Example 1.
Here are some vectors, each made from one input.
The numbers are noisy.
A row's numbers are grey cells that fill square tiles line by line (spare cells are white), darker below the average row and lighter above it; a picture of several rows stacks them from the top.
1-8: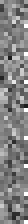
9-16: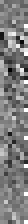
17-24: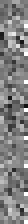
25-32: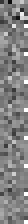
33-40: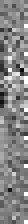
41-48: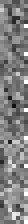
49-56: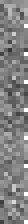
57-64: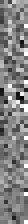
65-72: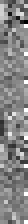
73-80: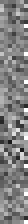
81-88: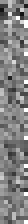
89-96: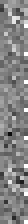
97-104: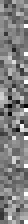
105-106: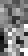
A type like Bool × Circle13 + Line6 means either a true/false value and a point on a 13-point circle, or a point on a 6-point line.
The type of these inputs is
Bool × Bool × Bool × Bool + Label5.
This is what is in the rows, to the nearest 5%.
About 10% of them hold one of 5 labels. The rest hold four true/false values.
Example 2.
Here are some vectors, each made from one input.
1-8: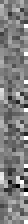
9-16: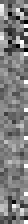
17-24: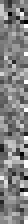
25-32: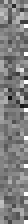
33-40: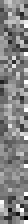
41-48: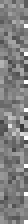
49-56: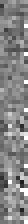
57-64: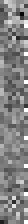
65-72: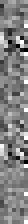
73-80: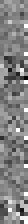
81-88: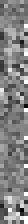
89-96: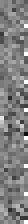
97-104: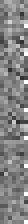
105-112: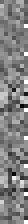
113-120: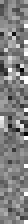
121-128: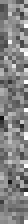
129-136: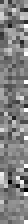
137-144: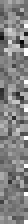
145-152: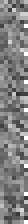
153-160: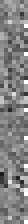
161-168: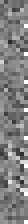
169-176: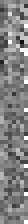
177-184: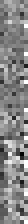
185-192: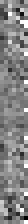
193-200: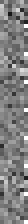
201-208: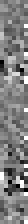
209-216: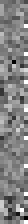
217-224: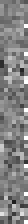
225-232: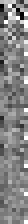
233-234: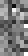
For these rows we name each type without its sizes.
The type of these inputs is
Bool × Bool × Bool × Bool × Bool + Label.
